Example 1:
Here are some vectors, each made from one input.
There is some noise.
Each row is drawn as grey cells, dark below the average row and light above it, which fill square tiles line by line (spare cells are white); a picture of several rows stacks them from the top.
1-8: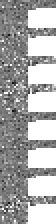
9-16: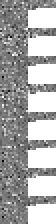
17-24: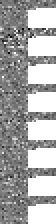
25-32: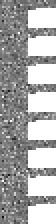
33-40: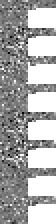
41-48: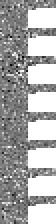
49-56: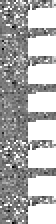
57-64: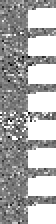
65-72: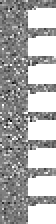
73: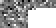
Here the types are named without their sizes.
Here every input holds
a list of points on a line.
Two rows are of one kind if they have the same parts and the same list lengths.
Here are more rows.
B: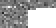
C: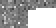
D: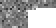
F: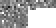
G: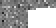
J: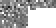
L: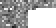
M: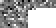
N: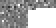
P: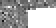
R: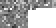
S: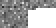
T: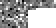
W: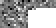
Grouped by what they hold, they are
B, C, D, G, P
F, J, L, N, R, S
M, T, W

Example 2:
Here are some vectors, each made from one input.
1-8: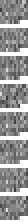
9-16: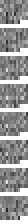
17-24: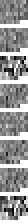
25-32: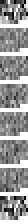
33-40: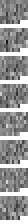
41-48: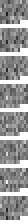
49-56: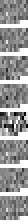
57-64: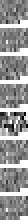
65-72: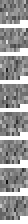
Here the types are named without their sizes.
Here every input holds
either a fixed value, or a label and a true/false value.
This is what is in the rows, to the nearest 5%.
About 10% of them hold a fixed value. The rest hold a label and a true/false value.
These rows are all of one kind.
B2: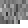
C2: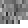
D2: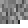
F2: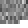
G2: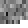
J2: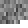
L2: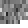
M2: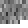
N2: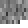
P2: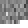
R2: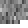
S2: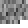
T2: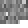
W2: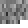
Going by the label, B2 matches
C2, L2 and R2.
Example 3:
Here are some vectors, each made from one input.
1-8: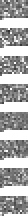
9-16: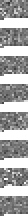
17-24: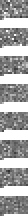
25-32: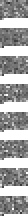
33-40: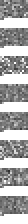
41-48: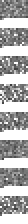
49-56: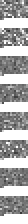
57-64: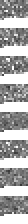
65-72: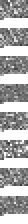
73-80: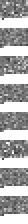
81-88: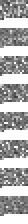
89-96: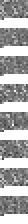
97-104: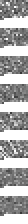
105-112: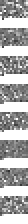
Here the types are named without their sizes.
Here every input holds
either a node of a tree, or three true/false values.
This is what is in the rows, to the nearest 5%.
About 50% of them hold a node of a tree. The rest hold three true/false values.
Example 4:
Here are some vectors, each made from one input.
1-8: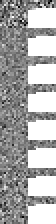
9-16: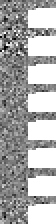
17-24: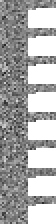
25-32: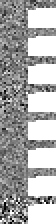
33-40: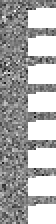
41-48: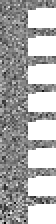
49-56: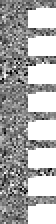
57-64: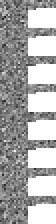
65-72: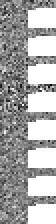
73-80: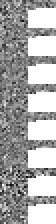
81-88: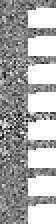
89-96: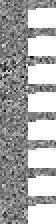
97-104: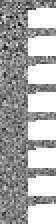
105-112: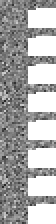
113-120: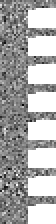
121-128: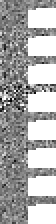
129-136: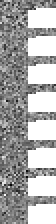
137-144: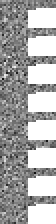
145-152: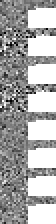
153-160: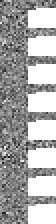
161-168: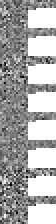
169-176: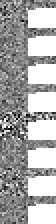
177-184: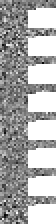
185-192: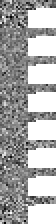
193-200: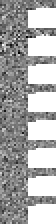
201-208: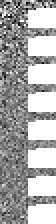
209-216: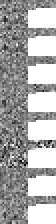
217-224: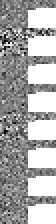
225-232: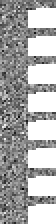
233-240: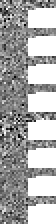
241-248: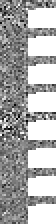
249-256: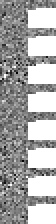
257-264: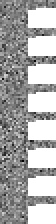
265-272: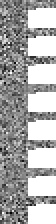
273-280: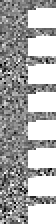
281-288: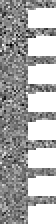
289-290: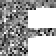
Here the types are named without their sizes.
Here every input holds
a list of points on a circle.
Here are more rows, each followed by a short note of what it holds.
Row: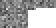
a list of two items
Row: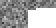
a list of two items
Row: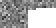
a list of one item
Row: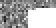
a list of one item
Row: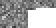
a list of two items
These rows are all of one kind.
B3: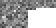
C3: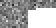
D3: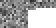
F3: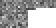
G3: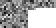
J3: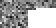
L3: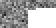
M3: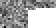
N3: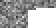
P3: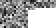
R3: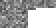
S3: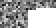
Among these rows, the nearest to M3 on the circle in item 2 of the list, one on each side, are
J3 and N3.
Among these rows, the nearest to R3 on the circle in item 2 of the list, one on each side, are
B3 and N3.
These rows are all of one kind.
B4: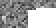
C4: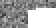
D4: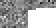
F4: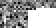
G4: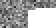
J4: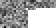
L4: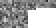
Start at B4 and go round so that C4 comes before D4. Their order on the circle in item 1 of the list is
B4, F4, C4, L4, J4, G4, D4.
